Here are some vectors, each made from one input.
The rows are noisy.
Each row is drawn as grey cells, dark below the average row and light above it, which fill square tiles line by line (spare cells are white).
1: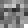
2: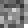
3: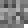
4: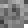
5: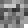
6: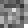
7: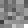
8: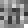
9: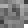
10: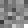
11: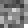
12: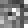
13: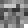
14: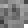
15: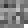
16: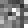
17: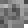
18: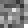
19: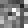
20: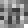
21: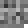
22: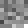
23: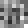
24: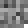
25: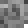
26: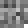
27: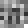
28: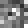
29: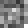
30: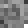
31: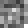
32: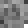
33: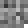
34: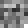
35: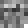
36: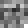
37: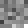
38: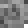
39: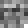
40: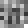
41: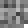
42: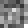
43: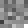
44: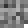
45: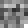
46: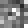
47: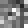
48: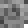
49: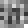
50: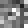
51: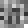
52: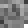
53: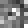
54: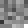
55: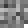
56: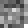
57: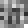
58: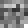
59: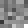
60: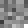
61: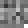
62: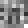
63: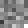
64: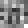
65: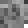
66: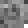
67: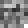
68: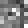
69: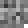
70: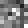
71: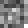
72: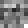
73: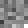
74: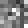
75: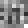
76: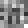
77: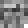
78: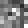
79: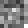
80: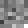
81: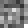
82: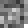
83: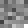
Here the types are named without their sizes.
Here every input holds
a point on a line.
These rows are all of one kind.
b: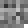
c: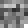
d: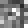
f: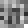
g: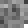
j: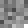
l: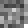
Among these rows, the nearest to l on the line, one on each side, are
b and d.
